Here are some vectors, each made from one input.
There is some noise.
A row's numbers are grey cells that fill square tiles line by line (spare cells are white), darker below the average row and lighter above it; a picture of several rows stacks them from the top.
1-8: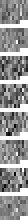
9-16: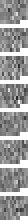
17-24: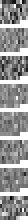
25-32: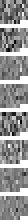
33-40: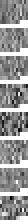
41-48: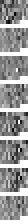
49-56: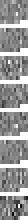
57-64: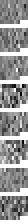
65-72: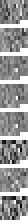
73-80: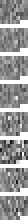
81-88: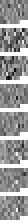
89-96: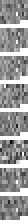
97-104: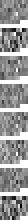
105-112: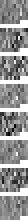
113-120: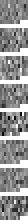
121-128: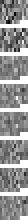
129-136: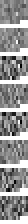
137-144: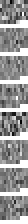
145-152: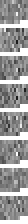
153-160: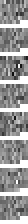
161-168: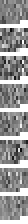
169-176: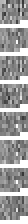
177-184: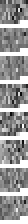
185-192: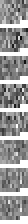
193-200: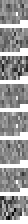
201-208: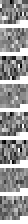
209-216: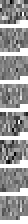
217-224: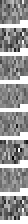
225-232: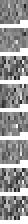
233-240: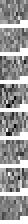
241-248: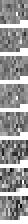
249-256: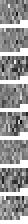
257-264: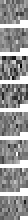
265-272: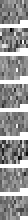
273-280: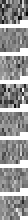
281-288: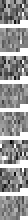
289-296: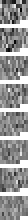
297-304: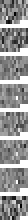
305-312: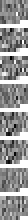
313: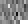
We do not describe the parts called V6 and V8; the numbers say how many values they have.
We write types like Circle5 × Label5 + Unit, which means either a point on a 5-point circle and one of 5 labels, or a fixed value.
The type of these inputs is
Line4 × (Line9 + V8) + V6.
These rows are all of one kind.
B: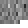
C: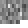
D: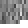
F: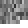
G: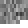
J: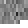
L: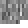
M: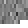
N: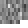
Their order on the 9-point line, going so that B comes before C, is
F, G, J, M, B, N, C, D, L.
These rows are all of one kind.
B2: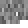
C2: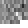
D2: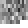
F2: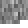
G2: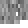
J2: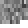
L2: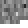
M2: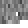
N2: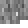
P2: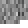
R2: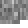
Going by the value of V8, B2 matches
J2, L2 and N2.
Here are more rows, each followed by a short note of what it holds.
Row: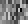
a value of V6
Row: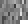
a point on a 4-point line and a point on a 9-point line
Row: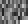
a value of V6
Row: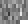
a point on a 4-point line and a point on a 9-point line
